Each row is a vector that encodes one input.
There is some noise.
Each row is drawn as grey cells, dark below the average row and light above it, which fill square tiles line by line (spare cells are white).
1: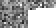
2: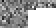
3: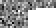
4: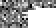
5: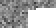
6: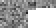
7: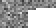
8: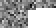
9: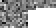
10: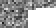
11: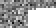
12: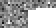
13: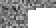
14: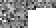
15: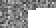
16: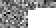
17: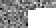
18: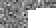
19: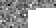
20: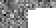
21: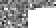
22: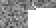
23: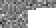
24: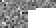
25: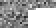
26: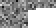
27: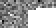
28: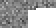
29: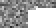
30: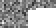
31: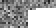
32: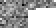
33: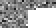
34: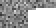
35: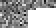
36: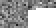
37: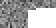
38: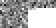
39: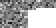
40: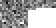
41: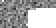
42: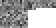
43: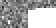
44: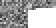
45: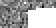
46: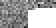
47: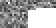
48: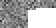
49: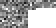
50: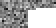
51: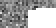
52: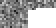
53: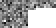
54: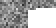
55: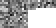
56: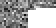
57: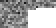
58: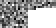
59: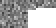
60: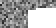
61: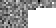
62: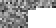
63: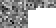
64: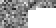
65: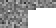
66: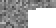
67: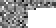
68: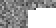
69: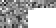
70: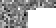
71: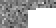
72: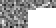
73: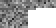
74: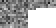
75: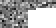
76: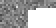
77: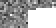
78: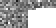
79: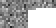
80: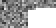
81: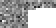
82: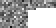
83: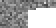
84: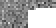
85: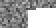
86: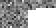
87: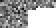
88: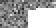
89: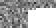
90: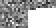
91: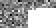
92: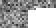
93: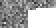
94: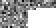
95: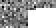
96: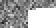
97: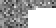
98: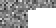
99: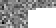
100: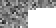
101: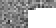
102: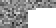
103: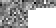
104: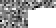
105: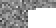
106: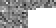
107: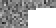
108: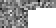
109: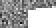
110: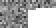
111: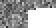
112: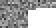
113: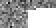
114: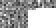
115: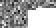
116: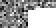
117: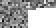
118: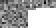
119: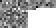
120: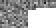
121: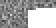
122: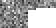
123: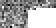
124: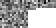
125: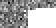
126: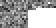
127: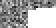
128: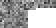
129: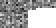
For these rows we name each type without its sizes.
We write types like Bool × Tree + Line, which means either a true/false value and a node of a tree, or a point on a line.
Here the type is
Label × Line × (Tree + Unit).
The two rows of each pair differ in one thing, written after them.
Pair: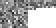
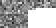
the label
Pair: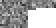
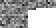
the node of the tree
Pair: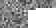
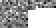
the node of the tree
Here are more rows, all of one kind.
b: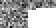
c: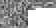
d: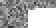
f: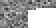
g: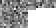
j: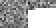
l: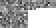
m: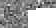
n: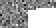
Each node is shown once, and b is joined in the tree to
j and m.
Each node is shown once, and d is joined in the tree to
g.
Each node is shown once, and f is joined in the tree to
l.
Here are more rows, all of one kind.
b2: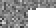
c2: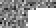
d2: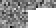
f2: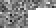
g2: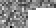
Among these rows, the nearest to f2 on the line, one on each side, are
c2 and d2.
